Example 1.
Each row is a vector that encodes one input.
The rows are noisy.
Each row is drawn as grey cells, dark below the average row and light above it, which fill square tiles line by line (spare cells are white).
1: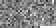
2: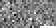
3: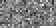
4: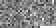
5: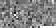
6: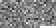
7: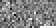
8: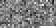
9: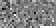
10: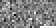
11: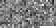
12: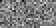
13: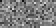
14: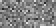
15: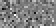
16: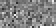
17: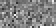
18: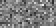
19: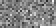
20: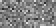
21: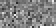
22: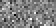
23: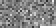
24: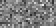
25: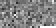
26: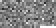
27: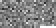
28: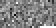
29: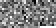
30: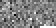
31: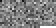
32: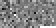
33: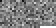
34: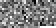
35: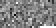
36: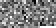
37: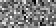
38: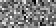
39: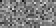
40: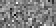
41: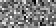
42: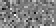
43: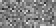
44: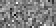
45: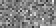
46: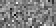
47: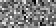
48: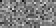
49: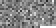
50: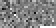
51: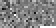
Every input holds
either a fixed value, or three true/false values.
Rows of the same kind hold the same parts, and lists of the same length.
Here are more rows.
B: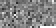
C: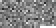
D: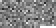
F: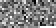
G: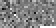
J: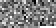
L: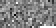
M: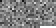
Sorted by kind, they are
B, C, D, G, L, M
F, J

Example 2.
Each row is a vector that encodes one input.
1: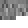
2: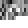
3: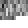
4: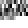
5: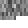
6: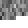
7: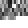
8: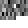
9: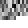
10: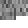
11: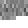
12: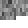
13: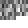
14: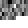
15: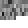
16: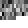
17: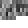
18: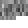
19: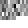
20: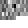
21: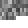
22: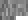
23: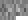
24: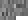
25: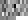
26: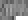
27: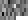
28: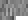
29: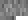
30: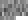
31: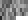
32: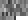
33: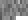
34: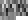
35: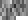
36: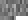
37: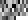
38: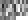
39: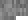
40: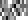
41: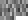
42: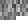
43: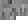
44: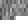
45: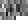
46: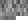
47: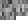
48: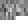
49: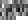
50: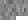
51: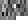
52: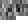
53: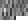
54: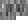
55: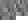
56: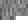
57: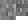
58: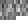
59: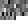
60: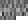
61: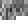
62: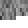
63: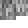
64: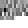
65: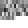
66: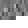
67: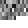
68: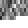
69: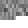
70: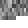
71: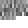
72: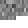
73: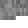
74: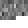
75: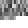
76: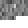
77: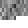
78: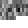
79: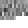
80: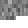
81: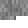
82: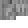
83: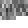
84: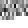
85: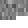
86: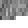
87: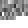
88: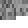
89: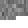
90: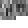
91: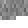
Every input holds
a point on a 13-point circle.
